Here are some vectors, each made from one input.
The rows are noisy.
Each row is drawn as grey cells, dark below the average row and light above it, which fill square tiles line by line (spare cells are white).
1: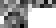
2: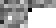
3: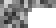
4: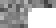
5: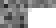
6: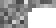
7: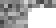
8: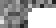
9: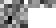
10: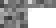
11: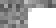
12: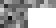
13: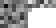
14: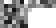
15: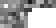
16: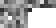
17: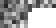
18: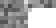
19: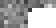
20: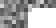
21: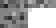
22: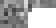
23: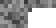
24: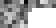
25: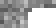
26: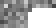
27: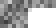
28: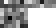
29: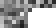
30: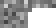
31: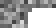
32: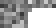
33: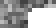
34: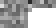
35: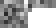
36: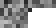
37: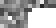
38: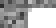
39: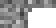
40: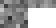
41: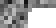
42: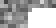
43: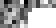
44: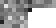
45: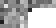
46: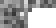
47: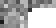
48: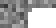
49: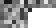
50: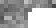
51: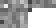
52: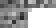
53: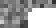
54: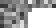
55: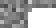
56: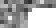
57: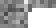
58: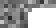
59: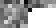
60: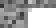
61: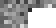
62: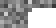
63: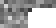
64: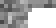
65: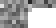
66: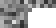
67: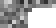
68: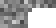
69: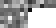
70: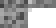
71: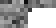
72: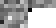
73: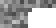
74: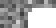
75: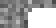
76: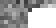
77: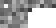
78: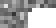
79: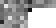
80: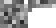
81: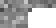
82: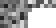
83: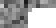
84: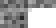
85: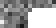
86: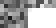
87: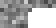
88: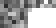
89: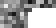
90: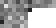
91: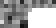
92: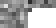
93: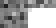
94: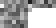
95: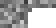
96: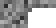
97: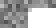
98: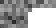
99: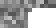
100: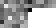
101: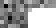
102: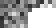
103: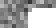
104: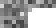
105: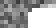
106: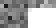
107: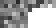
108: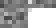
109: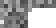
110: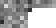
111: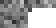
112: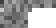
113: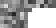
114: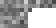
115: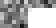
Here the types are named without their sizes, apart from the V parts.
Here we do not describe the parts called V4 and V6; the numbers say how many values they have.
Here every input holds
a value of V6, together with either a point on a line and a true/false value, or a value of V4.
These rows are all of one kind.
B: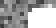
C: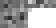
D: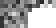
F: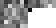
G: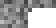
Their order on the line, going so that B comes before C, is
G, D, F, B, C.
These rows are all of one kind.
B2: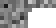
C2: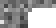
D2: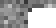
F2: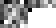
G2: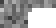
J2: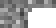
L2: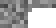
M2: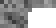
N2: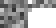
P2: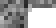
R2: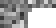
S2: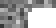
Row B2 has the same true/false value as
C2, F2, M2 and P2.
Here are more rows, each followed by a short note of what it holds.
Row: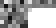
a point on a line, a true/false value and a value of V6
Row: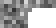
a value of V4 and a value of V6
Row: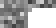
a value of V4 and a value of V6
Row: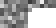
a value of V4 and a value of V6
